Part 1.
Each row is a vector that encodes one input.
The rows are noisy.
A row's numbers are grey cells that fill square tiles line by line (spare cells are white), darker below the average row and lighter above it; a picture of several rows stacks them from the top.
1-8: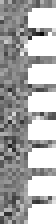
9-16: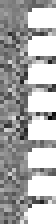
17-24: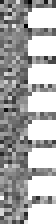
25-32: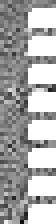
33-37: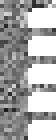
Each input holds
a point on a 6-point line.
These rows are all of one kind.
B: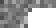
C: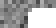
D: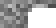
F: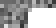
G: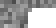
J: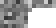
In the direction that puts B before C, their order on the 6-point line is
J, B, F, G, D, C.
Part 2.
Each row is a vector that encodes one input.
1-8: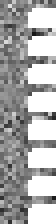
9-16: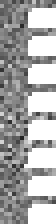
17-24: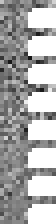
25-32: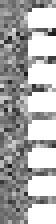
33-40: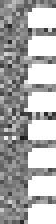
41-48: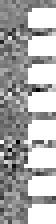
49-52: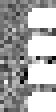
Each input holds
a point on a 3-point line and a point on a 6-point line.
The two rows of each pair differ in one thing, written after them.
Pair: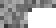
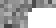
the place on the 3-point line
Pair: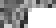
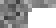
the place on the 6-point line
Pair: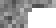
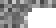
the place on the 3-point line
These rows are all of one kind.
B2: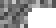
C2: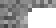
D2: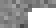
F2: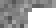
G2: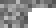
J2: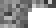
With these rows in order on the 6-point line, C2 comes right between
B2 and F2.
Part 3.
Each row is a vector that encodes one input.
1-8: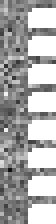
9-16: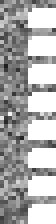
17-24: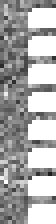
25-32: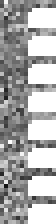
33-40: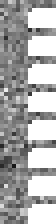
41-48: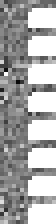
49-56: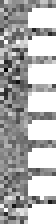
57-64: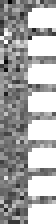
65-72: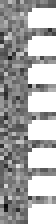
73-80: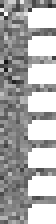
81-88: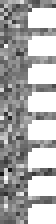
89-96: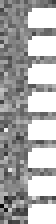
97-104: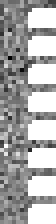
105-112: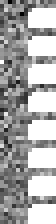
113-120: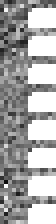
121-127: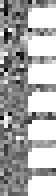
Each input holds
a point on a 19-point line.
